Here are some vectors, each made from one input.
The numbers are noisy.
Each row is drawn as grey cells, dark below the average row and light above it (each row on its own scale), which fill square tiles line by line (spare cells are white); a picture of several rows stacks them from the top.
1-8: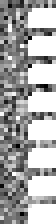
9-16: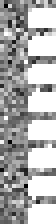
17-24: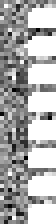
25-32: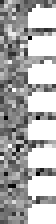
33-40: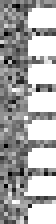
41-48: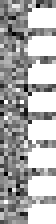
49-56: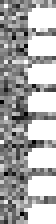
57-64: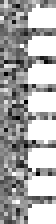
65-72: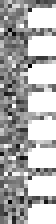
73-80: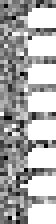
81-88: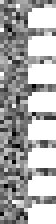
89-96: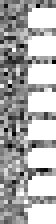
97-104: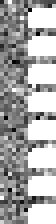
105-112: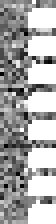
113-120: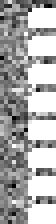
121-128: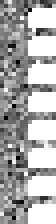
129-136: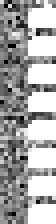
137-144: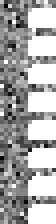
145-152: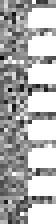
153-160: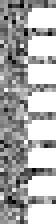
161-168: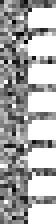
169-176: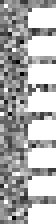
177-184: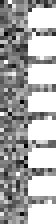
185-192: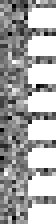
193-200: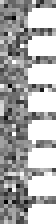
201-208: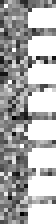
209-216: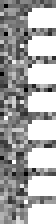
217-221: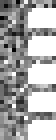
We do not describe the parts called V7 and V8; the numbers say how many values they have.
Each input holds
a true/false value and a value of V8, together with either a point on a 9-point circle, or a value of V7.
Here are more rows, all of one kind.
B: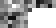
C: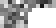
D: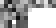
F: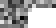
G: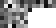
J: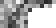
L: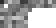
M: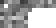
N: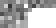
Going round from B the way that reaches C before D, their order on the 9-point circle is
B, F, C, G, J, N, L, M, D.
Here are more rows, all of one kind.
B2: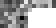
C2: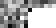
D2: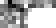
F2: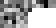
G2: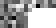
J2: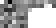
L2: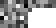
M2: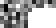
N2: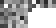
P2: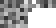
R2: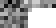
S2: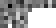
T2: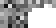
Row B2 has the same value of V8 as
F2, N2, P2 and R2.
